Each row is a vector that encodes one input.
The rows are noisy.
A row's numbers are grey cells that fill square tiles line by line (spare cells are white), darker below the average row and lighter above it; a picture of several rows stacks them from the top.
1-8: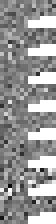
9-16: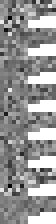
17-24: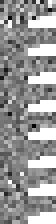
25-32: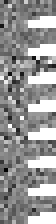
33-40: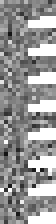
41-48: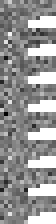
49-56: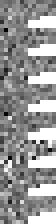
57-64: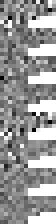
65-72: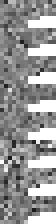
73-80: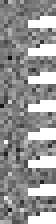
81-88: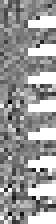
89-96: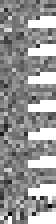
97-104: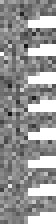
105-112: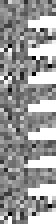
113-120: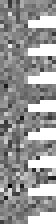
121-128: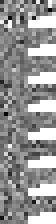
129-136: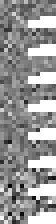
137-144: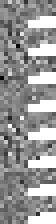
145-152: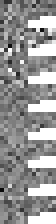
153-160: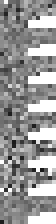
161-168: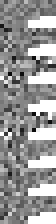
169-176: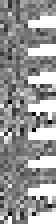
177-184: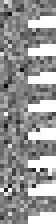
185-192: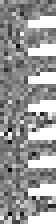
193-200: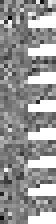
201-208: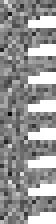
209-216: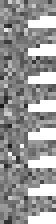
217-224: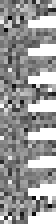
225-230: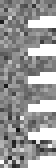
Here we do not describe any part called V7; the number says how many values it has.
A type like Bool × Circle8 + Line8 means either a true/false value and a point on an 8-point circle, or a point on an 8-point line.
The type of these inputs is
Bool × Bool × Bool + (Line6 + List2(V7)) × Tree9.
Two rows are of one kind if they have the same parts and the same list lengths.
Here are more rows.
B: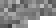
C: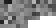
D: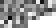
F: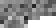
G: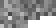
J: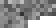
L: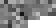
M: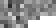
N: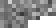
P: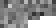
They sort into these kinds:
B, P
C, F, G
D
J, L, N
M

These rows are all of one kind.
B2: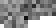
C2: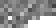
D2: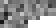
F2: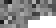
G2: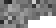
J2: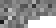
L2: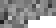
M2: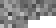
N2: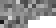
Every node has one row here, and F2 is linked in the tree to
G2.
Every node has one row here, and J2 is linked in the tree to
B2, G2, L2 and M2.
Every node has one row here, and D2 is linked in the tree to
L2.
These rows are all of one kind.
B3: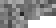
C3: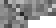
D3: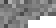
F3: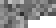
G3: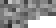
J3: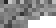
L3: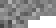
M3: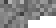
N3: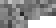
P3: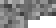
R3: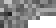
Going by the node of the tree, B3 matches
C3, F3, N3 and P3.
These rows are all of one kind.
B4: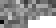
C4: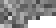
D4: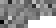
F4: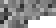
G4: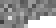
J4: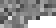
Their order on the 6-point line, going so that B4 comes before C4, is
D4, B4, F4, G4, J4, C4.
